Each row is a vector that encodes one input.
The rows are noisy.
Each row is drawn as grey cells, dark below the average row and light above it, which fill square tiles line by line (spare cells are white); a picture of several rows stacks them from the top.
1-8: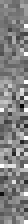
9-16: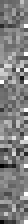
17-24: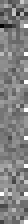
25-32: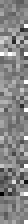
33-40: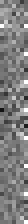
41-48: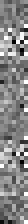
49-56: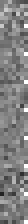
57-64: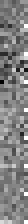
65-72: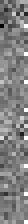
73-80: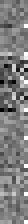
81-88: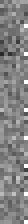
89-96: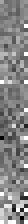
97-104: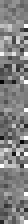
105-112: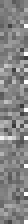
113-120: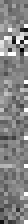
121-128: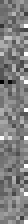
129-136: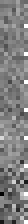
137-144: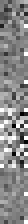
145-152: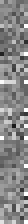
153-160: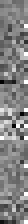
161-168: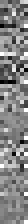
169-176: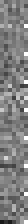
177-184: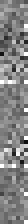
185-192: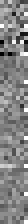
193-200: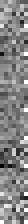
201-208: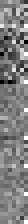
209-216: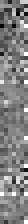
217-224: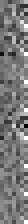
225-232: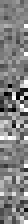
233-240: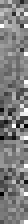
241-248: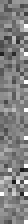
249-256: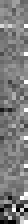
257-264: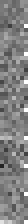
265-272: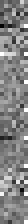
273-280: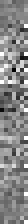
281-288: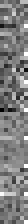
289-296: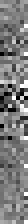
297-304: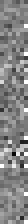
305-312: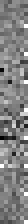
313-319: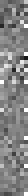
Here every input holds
a list of up to two points on a 5-point line.
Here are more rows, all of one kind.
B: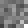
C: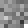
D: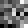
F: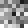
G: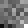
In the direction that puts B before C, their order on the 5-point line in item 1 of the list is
F, B, G, D, C.
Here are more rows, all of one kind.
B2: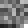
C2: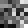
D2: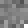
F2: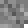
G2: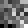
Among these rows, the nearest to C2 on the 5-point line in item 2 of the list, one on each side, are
B2 and F2.
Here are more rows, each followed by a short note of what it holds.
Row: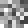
the empty list
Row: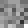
a list of one item
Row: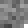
a list of two items
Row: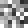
the empty list
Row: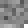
a list of one item
